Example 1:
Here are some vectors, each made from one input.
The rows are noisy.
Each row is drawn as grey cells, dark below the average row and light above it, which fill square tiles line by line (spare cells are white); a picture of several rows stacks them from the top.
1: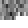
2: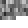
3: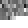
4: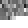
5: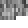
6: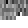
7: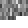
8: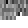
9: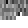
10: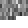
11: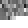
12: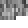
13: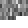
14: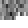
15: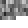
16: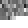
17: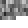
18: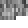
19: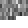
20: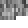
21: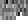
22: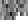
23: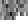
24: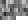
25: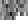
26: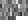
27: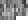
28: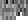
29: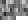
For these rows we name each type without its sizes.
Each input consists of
a label.
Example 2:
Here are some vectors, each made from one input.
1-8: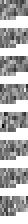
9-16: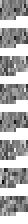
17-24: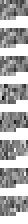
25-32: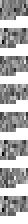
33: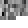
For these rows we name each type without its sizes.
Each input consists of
either a point on a circle, or a fixed value.
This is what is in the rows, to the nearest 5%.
About 80% of them hold a point on a circle. The rest hold a fixed value.
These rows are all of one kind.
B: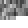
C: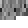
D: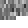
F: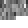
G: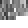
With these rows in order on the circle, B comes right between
C and F.
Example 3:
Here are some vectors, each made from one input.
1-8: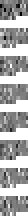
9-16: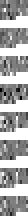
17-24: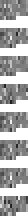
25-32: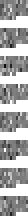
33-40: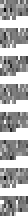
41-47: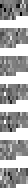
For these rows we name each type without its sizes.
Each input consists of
either a fixed value, or three true/false values.
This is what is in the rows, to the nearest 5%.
About 5% of them hold a fixed value. The rest hold three true/false values.
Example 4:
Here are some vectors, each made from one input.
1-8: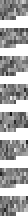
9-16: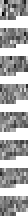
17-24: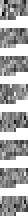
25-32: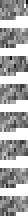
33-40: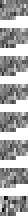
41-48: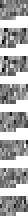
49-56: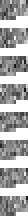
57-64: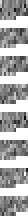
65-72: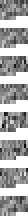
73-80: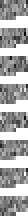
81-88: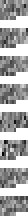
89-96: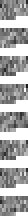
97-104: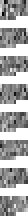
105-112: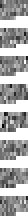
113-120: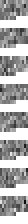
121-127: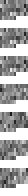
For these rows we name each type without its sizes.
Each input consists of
either a point on a circle, or a fixed value.
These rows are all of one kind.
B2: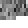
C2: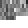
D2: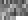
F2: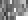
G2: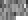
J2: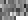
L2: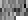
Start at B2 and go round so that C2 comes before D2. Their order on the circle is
B2, L2, J2, F2, C2, G2, D2.
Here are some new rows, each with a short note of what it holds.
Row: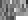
a point on a circle
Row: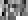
a fixed value
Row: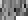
a point on a circle
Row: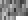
a point on a circle
